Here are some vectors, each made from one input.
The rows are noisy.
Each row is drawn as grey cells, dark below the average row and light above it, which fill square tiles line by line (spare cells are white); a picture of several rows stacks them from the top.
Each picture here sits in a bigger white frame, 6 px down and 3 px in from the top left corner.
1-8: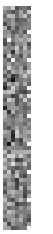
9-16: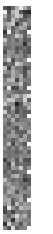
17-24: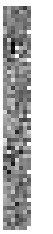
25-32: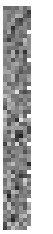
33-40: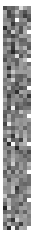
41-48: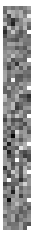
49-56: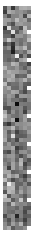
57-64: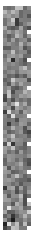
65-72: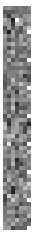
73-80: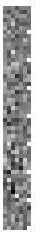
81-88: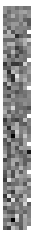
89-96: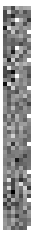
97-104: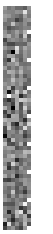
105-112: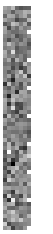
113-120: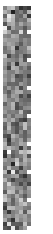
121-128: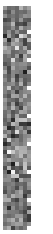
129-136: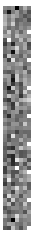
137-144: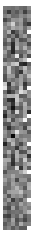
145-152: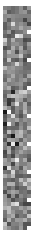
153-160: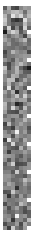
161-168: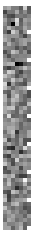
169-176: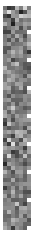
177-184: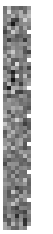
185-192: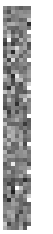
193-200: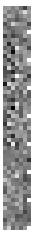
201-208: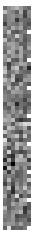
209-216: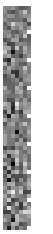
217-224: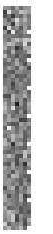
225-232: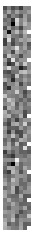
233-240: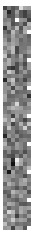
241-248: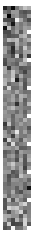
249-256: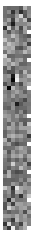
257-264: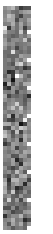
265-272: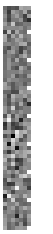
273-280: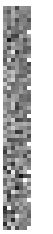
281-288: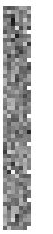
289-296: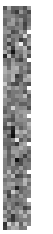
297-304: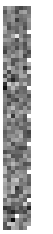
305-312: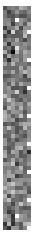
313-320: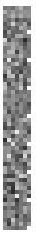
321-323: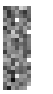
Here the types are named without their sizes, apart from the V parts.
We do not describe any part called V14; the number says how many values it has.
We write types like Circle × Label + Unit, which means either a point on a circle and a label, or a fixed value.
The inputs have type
Bool × V14 + Label.
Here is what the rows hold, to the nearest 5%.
About 35% of them hold a label. The rest hold a true/false value and a value of V14.
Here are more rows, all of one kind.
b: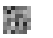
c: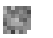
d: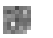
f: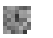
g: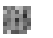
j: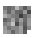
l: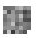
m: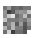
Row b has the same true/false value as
d and j.
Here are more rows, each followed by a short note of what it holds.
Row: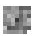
a true/false value and a value of V14
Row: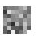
a label
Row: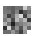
a label
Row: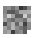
a true/false value and a value of V14
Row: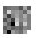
a label
